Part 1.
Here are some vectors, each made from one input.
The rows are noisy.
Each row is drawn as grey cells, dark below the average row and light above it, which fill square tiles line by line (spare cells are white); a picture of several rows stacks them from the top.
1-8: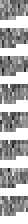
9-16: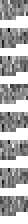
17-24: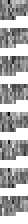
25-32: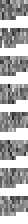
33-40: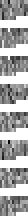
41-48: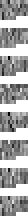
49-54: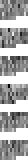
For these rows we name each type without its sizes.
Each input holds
a point on a line and four true/false values.
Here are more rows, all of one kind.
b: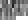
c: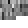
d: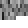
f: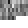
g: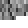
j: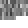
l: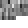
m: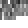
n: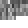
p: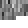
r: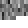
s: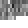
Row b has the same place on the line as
j and l.
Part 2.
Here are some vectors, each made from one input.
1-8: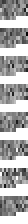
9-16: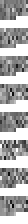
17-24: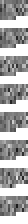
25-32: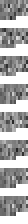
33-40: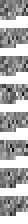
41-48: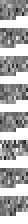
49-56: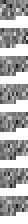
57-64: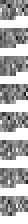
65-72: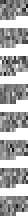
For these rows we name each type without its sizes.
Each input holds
a list of points on a line.
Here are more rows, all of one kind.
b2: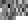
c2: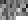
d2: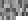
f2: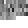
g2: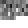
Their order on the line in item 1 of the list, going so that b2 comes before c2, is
b2, g2, c2, d2, f2.
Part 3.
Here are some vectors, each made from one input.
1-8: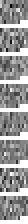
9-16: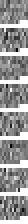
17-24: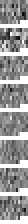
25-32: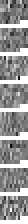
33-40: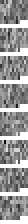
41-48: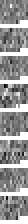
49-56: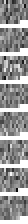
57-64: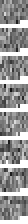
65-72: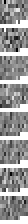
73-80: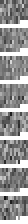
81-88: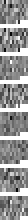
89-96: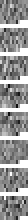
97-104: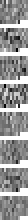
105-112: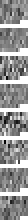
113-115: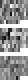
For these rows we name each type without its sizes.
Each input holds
a list of points on a circle.
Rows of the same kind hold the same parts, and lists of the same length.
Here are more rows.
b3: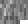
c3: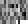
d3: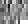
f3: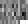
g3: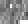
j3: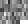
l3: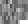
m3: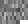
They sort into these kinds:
b3, g3, j3, l3, m3
c3, f3
d3

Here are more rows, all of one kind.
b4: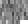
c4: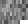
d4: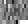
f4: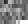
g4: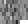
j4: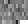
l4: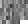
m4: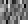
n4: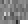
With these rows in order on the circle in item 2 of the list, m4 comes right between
f4 and l4.
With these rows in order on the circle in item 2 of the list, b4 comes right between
d4 and g4.
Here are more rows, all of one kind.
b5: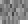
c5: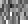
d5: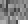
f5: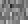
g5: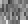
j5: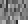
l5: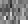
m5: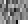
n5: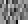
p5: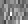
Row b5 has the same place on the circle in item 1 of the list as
d5, j5, m5 and n5.
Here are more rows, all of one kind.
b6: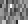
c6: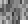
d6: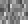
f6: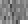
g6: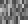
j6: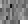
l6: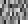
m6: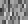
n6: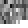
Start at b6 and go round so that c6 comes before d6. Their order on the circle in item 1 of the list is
b6, n6, j6, c6, f6, g6, l6, m6, d6.
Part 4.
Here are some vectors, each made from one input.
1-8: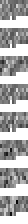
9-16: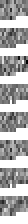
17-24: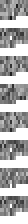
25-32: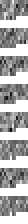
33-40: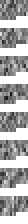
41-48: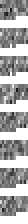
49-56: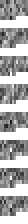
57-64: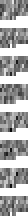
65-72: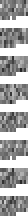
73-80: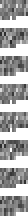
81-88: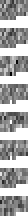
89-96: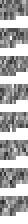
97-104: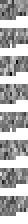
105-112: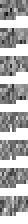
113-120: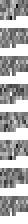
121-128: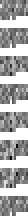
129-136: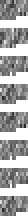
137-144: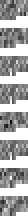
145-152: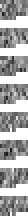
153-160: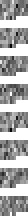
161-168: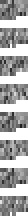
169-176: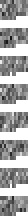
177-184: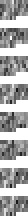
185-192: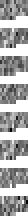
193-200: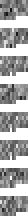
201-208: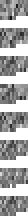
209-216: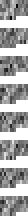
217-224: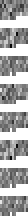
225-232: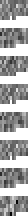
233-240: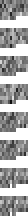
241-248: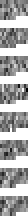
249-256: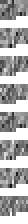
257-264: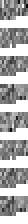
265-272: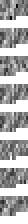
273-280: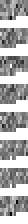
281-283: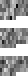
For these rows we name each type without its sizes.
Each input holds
either a point on a circle, or a fixed value, or three true/false values.
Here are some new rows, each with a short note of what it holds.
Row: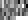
a fixed value
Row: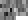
a point on a circle
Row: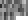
a point on a circle
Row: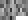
a point on a circle
